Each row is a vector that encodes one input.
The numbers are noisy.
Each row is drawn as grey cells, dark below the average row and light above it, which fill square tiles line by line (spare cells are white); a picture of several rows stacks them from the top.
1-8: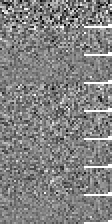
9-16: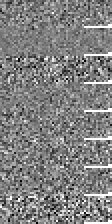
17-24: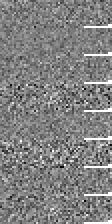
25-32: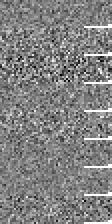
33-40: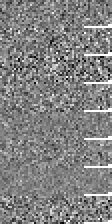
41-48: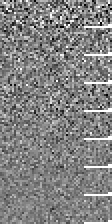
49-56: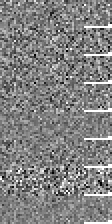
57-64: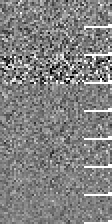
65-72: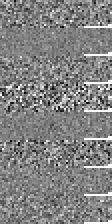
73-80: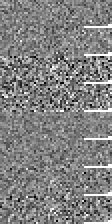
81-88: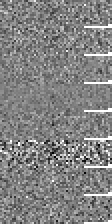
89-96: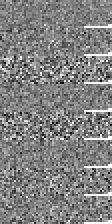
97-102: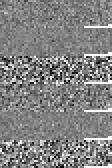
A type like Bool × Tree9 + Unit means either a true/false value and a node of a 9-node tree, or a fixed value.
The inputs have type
(Line5 + Tree7) × Tree7.
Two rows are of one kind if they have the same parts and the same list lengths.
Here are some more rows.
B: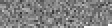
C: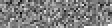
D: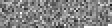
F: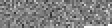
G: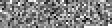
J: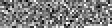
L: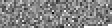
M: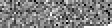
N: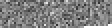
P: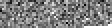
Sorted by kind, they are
B, C, G, J, L, M
D, F, N, P

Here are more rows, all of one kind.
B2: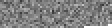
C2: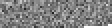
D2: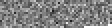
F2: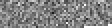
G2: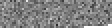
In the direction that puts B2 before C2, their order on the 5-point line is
B2, F2, G2, D2, C2.
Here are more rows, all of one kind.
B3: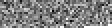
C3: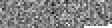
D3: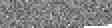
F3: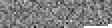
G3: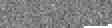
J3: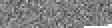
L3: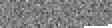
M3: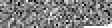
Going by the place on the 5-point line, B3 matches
C3 and F3.
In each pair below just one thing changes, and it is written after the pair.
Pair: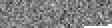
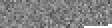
the place on the 5-point line
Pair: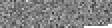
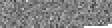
the place on the 5-point line
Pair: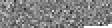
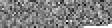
the node of the tree
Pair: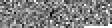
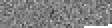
the place on the 5-point line
